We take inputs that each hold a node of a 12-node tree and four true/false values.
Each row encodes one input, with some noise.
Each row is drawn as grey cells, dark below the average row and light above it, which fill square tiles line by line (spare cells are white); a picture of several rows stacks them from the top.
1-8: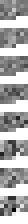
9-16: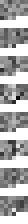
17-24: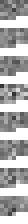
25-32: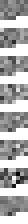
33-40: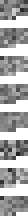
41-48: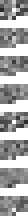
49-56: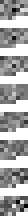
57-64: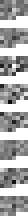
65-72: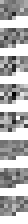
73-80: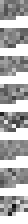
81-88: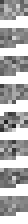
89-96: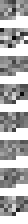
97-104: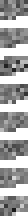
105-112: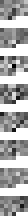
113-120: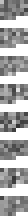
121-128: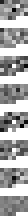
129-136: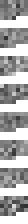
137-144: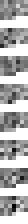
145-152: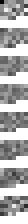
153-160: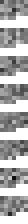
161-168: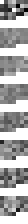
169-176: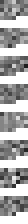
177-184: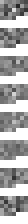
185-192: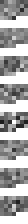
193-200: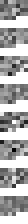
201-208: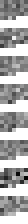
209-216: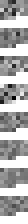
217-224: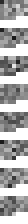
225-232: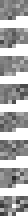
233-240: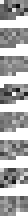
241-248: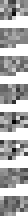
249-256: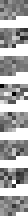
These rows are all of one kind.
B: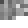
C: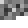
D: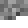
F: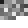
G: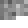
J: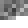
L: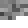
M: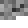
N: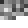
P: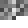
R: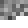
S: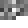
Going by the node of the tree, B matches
F, G, P and S.
